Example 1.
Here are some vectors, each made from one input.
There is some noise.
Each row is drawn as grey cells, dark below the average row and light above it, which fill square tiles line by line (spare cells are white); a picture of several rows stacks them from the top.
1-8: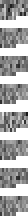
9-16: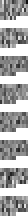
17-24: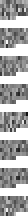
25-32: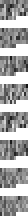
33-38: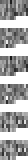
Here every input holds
one of 7 labels.
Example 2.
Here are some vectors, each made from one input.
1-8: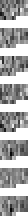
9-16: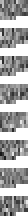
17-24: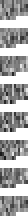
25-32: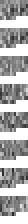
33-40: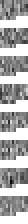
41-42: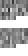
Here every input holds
a point on a 3-point line and a point on a 4-point line.
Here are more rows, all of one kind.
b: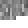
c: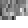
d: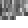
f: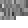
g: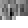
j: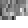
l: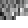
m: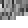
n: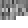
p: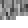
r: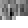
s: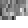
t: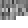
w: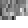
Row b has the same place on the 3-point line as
f, n and t.
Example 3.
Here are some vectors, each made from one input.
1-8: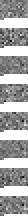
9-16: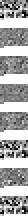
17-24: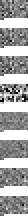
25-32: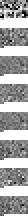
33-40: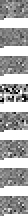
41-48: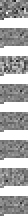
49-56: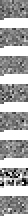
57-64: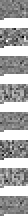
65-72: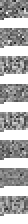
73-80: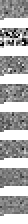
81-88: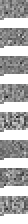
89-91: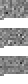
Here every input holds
either a fixed value, or a node of a 12-node tree.
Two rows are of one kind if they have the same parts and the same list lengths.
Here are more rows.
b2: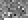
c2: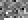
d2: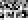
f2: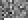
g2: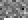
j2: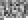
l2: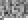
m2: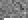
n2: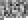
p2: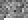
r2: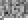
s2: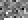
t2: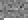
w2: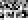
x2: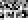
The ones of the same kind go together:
b2, c2, f2, g2, j2, l2, m2, n2, p2, r2, s2, t2
d2, w2, x2

